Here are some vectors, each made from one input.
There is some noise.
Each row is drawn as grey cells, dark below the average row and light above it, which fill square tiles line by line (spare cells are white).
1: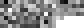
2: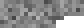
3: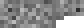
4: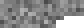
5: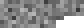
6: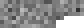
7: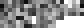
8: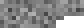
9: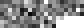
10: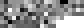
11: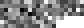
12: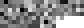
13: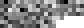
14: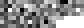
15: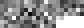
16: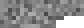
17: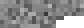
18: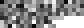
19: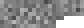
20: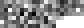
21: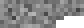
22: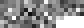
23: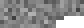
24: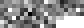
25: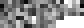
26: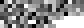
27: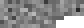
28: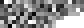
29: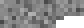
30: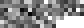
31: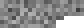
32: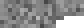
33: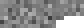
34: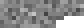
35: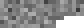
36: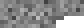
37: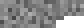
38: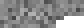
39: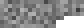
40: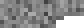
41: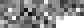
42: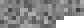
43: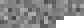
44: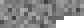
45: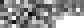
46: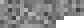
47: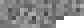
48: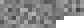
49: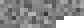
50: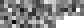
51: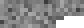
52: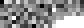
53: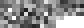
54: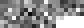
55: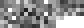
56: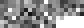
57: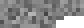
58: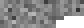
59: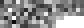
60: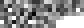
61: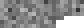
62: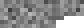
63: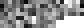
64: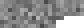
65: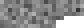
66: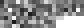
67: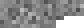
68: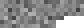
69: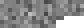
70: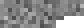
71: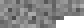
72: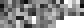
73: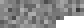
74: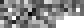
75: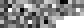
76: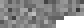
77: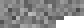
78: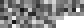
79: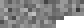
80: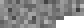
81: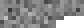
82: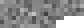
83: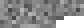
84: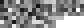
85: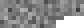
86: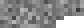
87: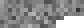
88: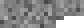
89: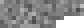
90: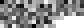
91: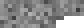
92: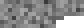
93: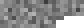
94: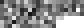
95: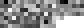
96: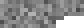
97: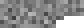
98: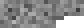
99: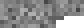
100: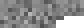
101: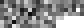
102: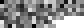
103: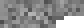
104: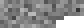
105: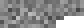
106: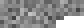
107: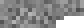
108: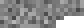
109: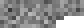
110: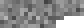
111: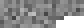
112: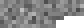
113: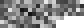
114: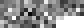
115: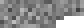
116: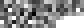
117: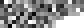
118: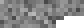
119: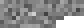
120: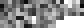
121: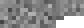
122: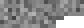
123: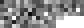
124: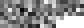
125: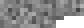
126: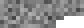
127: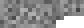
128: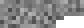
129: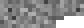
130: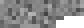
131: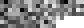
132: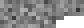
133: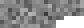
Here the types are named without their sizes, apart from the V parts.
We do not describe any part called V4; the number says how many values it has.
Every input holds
either four true/false values and a value of V4, or a list of points on a line.
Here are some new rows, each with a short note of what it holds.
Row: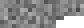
four true/false values and a value of V4
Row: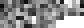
the empty list
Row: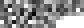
a list of one item
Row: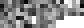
the empty list
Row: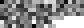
a list of three items
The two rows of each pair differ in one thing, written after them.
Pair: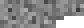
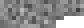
the value of V4
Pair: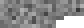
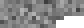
the value of V4
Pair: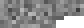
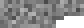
one of the four true/false values
